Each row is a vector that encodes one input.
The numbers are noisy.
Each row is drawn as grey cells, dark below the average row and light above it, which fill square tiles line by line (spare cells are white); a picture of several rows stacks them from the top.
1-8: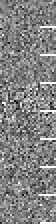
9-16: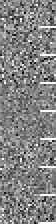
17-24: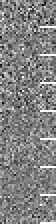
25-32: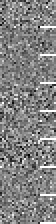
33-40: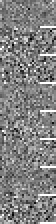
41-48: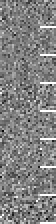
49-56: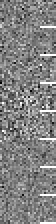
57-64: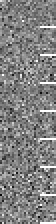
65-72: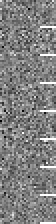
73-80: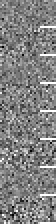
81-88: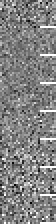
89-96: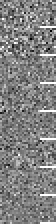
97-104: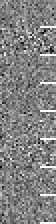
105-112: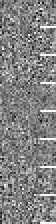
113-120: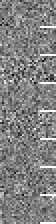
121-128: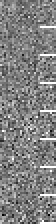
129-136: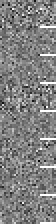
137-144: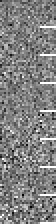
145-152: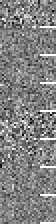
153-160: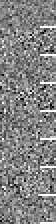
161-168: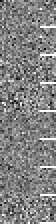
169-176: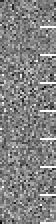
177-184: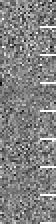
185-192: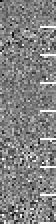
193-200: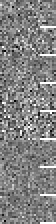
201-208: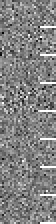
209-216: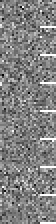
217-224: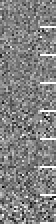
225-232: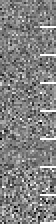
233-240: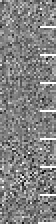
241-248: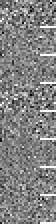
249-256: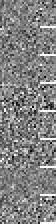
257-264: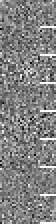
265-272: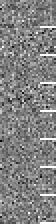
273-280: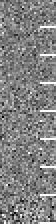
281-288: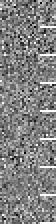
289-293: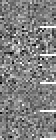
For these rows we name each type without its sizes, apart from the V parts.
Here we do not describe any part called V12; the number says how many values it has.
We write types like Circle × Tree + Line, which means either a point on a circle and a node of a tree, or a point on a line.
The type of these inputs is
(Bool × Bool × Bool + Unit) × V12 + Tree.
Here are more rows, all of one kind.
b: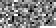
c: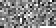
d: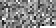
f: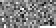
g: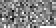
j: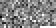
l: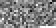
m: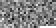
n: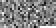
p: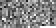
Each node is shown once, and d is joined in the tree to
j.
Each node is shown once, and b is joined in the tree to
l.
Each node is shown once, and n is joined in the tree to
f and m.
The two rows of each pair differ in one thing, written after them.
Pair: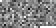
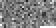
one of the three true/false values
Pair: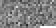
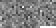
the value of V12
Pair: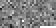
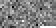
one of the three true/false values
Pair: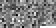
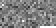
one of the three true/false values
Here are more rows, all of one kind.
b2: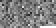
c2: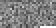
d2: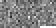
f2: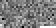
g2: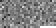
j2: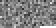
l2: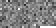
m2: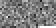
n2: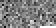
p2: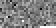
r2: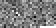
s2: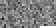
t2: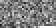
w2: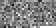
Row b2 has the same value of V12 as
g2, n2 and w2.
